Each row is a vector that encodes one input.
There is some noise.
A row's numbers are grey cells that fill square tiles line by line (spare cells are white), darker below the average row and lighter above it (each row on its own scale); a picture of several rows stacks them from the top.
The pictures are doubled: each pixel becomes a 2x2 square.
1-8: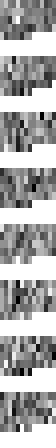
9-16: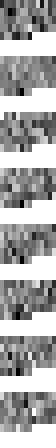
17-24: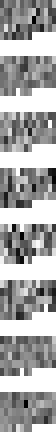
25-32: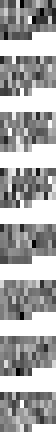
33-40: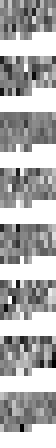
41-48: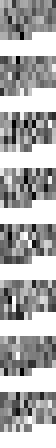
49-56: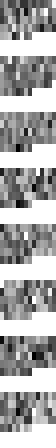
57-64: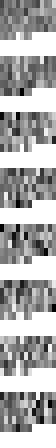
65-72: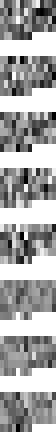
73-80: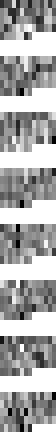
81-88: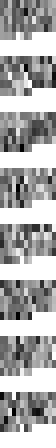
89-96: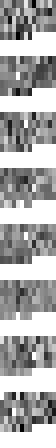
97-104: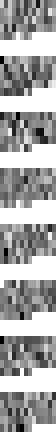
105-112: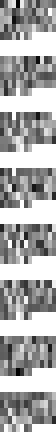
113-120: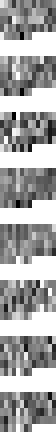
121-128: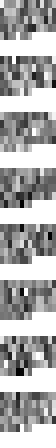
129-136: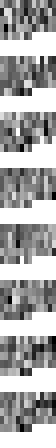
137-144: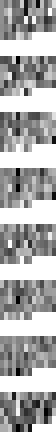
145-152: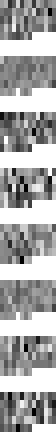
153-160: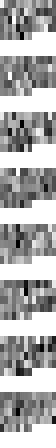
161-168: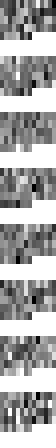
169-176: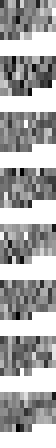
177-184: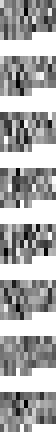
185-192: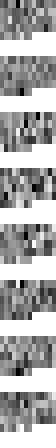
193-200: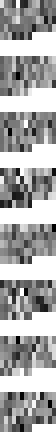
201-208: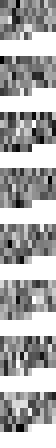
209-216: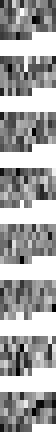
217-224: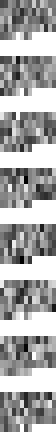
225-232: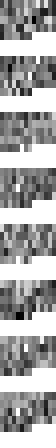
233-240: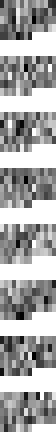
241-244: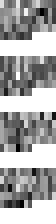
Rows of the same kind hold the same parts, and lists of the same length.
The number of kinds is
2.
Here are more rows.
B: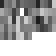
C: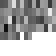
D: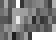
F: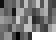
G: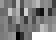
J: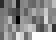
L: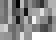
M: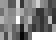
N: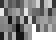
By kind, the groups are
B, C, J, L
D, F, G, M, N

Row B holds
a node of a 10-node tree and three true/false values.
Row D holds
a node of each of three 10-node trees and three true/false values.
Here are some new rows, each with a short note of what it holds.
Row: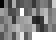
a node of a 10-node tree and three true/false values
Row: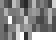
a node of a 10-node tree and three true/false values
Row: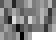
a node of each of three 10-node trees and three true/false values
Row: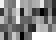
a node of each of three 10-node trees and three true/false values
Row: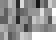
a node of a 10-node tree and three true/false values
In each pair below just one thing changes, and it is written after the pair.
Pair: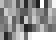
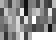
the node of the tree
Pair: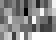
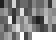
one of the three true/false values
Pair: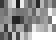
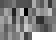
one of the three true/false values
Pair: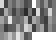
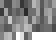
one of the three true/false values
